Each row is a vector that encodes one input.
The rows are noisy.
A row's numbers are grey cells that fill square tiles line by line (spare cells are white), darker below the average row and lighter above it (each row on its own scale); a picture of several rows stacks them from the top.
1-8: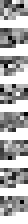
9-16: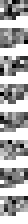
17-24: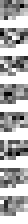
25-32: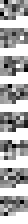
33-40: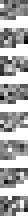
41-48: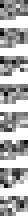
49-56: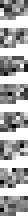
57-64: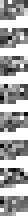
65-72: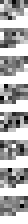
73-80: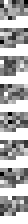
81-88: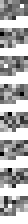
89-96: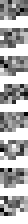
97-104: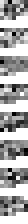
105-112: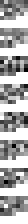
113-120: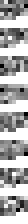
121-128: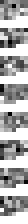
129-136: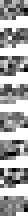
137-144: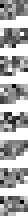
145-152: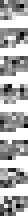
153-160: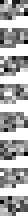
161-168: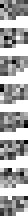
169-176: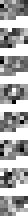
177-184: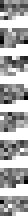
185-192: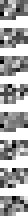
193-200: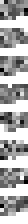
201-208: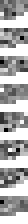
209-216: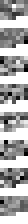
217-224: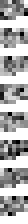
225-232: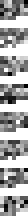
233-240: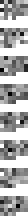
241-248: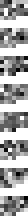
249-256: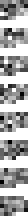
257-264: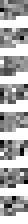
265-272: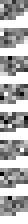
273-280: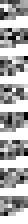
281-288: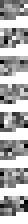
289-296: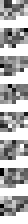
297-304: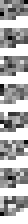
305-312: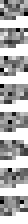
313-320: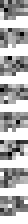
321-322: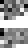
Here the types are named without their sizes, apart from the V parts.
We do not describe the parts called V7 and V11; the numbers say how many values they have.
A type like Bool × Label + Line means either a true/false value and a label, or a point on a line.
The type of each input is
((Bool × Bool × Bool + V7) × V11 + Line) × Line × Line.
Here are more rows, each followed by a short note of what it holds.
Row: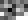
a point on each of two lines, a value of V7 and a value of V11
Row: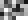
a point on each of three lines
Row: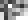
a point on each of two lines, three true/false values and a value of V11
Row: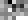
a point on each of three lines
